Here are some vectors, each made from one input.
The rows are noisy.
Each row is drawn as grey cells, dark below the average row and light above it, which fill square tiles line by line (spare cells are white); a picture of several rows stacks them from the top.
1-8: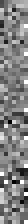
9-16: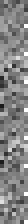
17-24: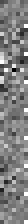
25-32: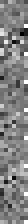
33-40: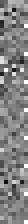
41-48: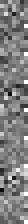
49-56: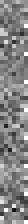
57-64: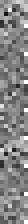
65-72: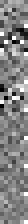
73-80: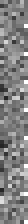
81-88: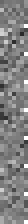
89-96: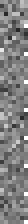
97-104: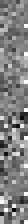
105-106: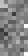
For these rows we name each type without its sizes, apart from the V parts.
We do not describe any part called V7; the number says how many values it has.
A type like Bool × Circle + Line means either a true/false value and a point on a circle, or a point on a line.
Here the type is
Line × (Line + V7).
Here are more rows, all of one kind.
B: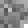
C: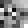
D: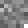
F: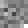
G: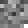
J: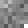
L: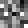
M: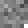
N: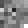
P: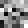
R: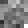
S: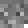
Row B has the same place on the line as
F and J.
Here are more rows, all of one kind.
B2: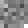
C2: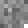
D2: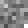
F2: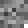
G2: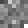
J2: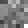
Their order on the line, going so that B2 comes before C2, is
D2, B2, C2, F2, G2, J2.
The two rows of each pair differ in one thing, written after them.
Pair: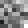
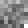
the value of V7
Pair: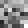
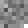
the value of V7
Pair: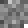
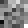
the place on the line
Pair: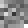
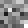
the value of V7
